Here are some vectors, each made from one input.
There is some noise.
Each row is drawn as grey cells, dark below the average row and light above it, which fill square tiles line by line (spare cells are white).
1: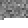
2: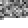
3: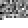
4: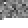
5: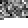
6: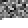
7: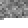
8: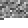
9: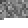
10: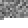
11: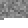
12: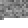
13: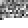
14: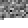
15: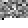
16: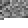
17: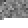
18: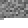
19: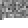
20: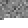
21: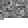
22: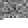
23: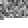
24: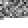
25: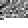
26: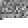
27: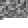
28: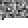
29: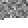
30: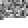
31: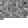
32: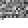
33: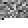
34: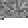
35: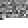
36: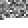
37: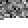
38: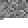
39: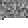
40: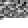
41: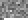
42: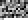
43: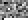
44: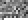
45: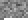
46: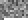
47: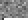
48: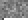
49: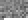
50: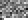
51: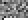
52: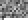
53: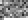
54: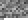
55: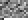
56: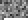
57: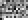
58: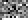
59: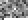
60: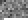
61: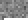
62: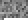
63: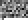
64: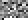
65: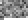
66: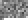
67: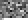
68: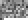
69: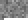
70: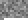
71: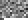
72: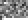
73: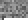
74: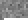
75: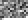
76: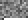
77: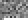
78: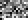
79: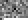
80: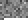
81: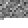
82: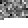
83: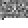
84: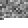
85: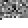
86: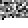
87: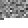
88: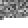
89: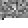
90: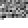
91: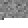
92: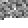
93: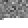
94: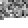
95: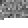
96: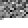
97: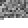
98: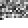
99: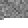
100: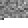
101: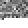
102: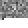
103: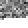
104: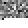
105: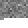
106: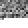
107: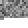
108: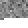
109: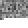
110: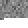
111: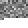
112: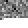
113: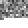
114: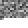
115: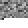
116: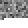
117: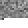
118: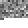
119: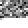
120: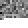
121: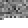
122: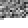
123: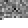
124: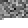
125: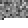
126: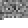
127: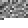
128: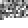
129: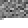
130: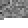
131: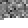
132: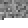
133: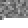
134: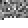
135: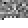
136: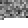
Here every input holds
either a point on a 4-point line and a true/false value, or a list of up to three points on a 5-point line.
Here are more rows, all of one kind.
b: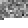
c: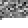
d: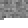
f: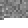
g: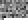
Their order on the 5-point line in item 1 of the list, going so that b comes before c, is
g, d, b, f, c.
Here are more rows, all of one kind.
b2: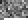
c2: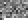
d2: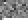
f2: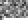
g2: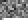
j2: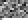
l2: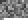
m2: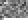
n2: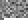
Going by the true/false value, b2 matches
g2 and l2.
